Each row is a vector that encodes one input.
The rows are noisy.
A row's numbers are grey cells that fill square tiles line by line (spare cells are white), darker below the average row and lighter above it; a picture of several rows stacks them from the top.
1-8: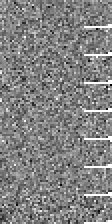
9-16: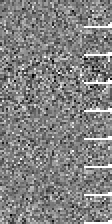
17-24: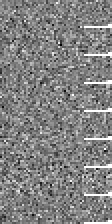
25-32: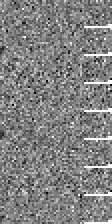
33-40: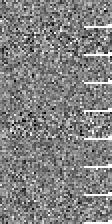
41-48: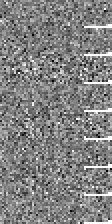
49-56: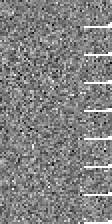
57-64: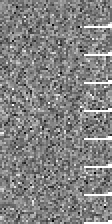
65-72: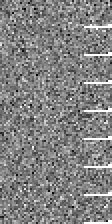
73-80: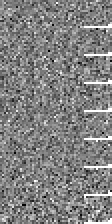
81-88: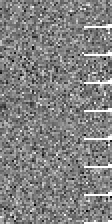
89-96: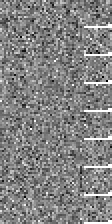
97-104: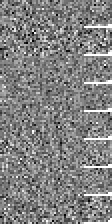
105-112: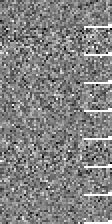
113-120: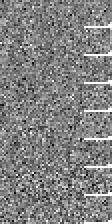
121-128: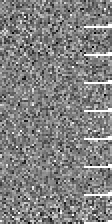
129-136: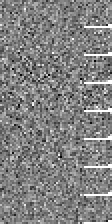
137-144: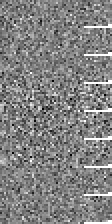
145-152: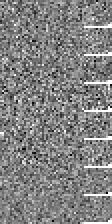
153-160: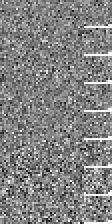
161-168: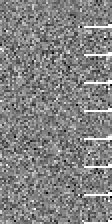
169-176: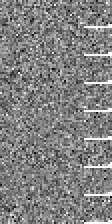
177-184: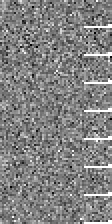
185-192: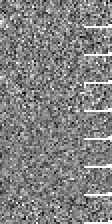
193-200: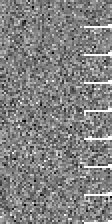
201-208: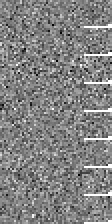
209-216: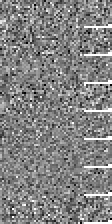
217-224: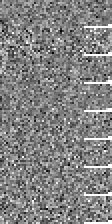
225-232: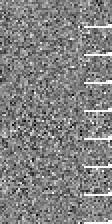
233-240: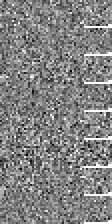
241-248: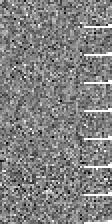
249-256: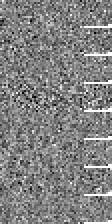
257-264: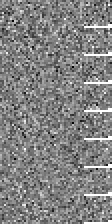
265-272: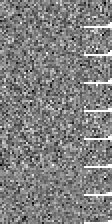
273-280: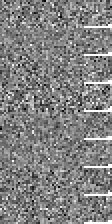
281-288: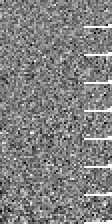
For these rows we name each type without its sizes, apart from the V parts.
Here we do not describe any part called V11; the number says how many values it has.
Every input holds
a point on a circle, a point on a line and a value of V11, together with either a fixed value, or three labels.
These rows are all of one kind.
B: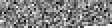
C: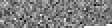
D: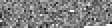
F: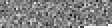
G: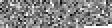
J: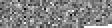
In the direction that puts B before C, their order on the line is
F, B, C, D, J, G.
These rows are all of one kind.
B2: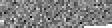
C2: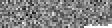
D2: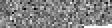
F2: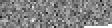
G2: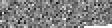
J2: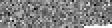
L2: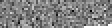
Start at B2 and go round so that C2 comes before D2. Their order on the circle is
B2, G2, L2, F2, C2, D2, J2.
